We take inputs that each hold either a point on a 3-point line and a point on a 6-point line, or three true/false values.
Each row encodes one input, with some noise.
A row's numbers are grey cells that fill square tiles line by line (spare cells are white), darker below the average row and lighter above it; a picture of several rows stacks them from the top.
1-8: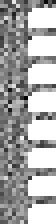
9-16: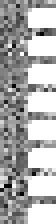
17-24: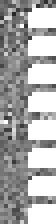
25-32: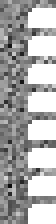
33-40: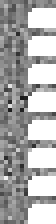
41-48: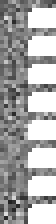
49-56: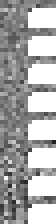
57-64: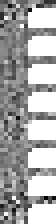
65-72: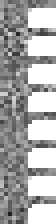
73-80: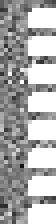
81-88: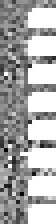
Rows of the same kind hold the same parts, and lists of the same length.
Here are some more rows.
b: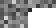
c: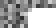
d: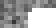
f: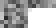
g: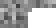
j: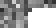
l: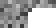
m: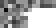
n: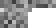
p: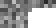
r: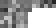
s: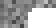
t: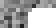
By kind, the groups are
b, c, g, n
d, f, j, l, m, p, r, s, t

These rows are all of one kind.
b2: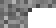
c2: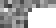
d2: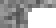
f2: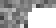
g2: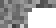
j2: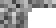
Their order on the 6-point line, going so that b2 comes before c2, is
d2, b2, g2, j2, f2, c2.
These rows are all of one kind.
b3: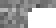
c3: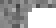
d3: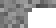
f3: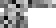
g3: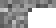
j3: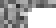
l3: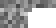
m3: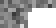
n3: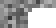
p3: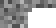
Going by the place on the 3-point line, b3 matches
c3, j3 and l3.
